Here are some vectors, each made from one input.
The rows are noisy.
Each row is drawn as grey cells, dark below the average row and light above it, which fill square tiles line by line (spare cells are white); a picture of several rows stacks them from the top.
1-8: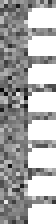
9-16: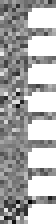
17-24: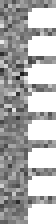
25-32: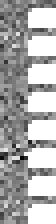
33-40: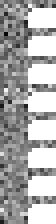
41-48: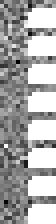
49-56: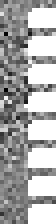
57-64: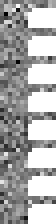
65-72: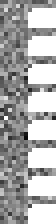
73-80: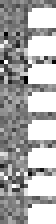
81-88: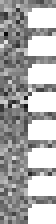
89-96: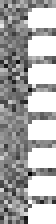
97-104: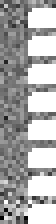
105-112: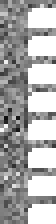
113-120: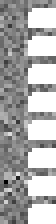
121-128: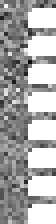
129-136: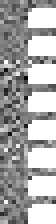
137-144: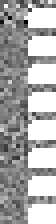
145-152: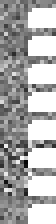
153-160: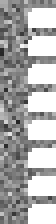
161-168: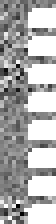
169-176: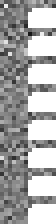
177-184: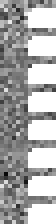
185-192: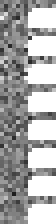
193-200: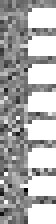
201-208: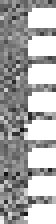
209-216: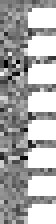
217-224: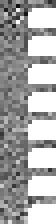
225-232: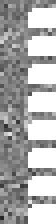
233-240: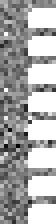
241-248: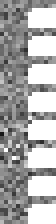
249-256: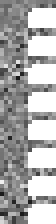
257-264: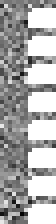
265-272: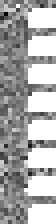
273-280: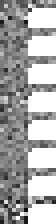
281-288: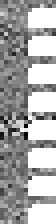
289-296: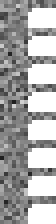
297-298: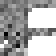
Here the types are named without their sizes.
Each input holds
a node of a tree.
